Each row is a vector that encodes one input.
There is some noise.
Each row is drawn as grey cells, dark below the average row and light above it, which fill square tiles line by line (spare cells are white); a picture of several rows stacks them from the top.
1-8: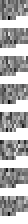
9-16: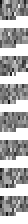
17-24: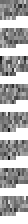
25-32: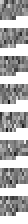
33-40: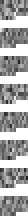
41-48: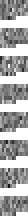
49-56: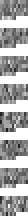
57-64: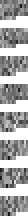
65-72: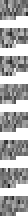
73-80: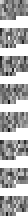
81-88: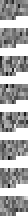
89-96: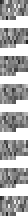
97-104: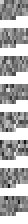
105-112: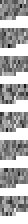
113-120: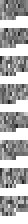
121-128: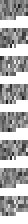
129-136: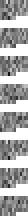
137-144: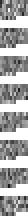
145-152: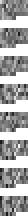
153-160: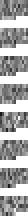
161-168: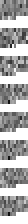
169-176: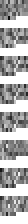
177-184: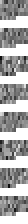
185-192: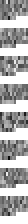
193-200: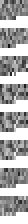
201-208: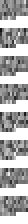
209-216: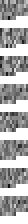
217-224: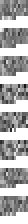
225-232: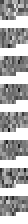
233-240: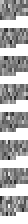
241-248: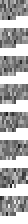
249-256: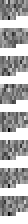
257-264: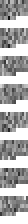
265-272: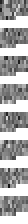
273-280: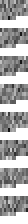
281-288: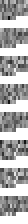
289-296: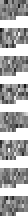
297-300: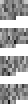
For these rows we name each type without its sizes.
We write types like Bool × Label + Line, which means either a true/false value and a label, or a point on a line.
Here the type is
Bool × Bool × Bool × Bool + List(Circle + Line).
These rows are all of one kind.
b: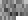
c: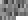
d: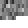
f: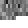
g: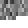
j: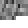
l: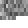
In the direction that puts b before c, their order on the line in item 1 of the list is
b, l, f, c, j, d, g.
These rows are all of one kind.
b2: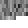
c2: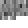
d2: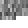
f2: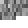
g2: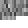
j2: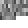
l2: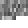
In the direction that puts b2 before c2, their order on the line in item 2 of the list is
b2, g2, c2, l2, d2, f2, j2.
